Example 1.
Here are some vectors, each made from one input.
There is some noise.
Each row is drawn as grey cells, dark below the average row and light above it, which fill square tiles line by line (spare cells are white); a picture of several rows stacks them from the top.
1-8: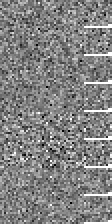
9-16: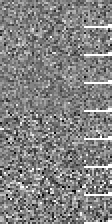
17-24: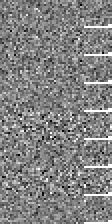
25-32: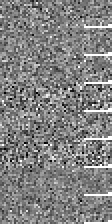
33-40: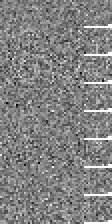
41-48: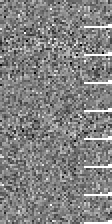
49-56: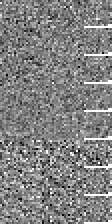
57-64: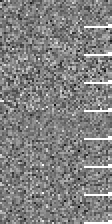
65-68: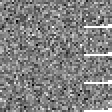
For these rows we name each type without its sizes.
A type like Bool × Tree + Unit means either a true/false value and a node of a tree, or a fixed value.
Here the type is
Bool × (Tree + Unit).
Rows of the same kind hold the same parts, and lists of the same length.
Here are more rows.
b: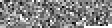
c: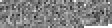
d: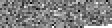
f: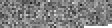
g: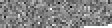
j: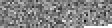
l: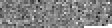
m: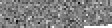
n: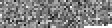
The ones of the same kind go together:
b
c, d, f, g, j, l, m, n

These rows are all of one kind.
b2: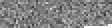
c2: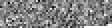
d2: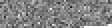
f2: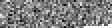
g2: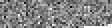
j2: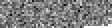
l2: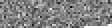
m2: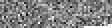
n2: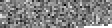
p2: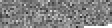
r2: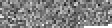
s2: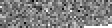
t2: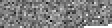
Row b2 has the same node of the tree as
d2, g2, l2 and m2.
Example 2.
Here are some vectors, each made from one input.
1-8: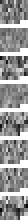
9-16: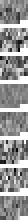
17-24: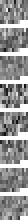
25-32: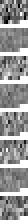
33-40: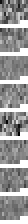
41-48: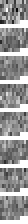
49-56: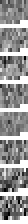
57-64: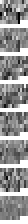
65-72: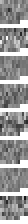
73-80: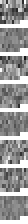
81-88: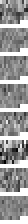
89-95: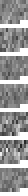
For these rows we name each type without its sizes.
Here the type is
Bool × (Tree + Unit).
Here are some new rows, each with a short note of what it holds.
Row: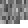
a node of a tree and a true/false value
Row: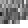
a true/false value
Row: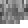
a node of a tree and a true/false value
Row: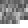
a true/false value
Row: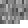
a true/false value
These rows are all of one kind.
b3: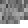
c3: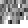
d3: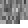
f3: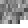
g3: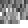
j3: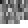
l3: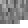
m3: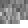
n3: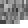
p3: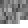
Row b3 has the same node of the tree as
c3 and l3.
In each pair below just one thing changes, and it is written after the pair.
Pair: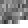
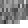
the true/false value
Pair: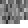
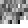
the true/false value
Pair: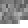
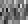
the true/false value
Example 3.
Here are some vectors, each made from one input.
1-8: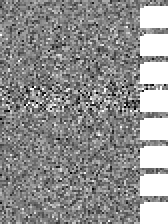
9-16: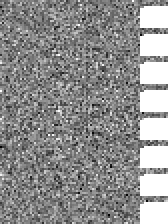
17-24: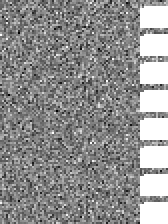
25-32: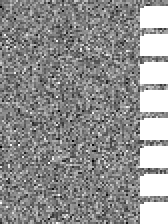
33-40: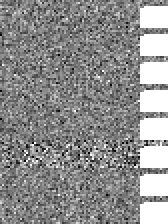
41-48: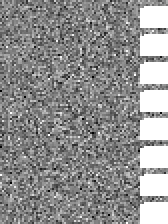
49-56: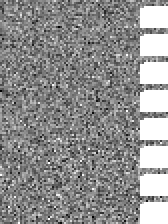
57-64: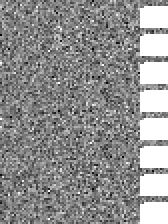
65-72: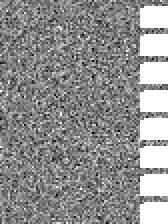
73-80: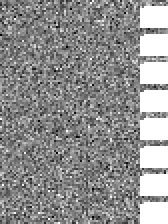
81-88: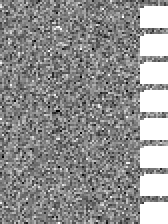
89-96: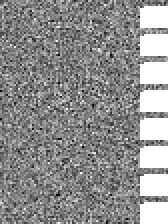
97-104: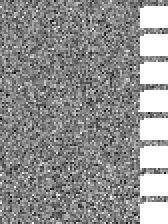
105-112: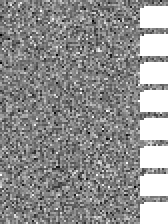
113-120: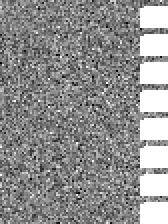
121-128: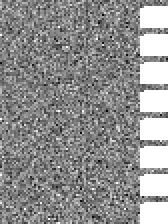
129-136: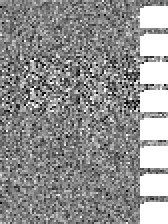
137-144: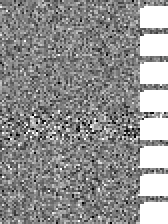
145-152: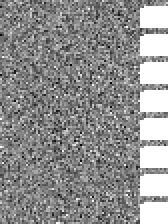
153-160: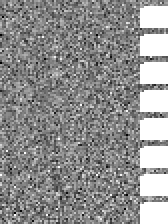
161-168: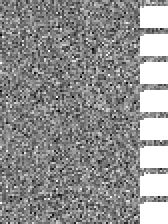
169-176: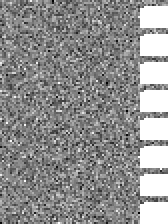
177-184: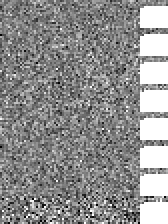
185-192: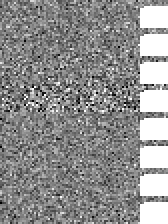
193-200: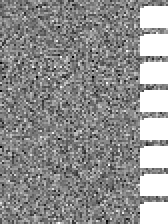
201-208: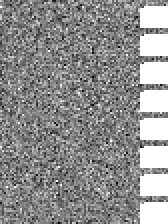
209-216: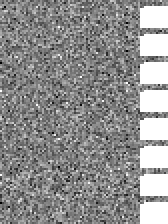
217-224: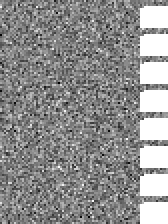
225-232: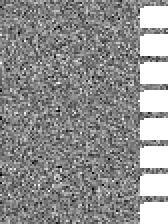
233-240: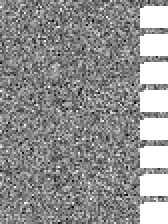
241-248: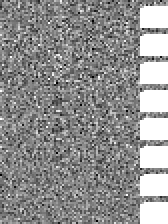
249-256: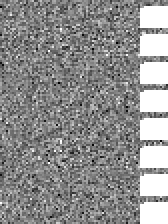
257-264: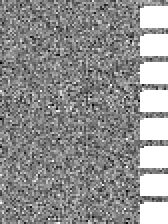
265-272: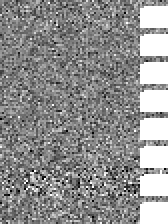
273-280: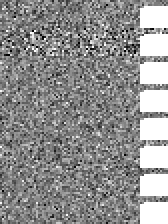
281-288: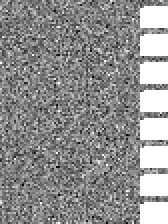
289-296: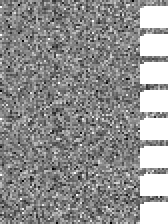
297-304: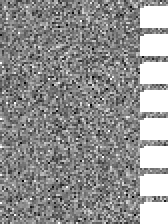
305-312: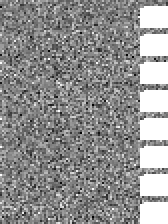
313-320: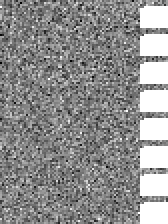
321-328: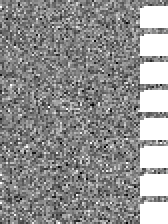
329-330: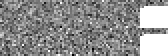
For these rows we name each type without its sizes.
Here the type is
List(Line).
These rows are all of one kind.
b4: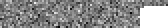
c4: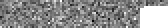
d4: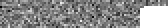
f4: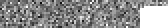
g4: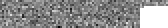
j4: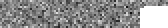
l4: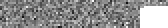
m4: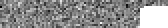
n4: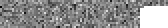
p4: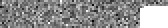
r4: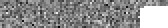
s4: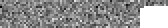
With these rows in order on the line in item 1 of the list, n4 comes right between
b4 and s4.
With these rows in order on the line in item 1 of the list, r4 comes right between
f4 and l4.
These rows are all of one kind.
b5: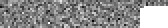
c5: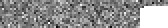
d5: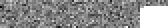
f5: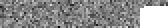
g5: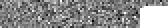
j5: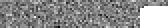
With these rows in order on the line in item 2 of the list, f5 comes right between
d5 and g5.
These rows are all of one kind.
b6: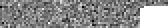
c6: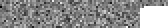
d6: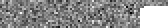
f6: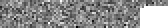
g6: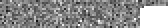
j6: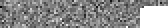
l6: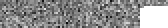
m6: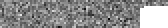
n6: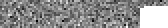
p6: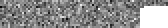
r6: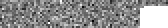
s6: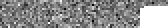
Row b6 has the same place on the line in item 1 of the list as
f6, n6, r6 and s6.
